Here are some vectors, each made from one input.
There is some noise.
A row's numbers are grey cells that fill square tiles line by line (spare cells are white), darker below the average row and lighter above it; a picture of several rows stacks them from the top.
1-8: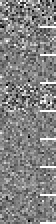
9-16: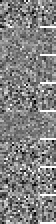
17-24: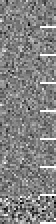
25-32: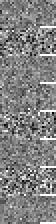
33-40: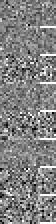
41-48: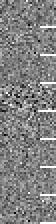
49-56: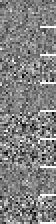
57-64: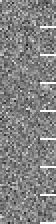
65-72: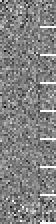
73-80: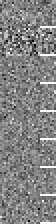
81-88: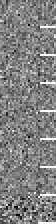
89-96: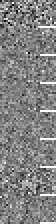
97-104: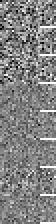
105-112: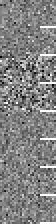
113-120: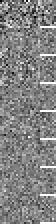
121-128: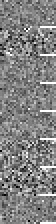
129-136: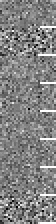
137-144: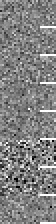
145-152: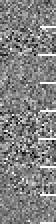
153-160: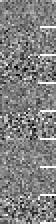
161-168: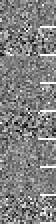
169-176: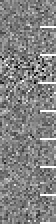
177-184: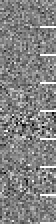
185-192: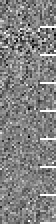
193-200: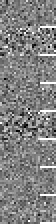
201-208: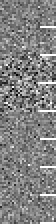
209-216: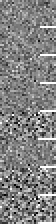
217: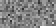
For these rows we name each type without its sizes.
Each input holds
either a node of a tree, or a list of points on a circle.
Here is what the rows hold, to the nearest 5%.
About 25% of them hold a node of a tree. The rest are lists of points on a circle.
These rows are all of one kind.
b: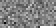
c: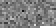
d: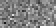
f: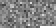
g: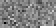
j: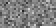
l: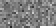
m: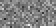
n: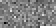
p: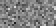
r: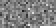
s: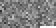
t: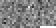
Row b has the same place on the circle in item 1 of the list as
d, g, p and t.
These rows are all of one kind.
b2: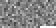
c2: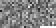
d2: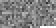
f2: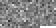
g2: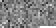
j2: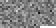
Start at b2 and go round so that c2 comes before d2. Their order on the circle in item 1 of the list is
b2, c2, d2, g2, f2, j2.
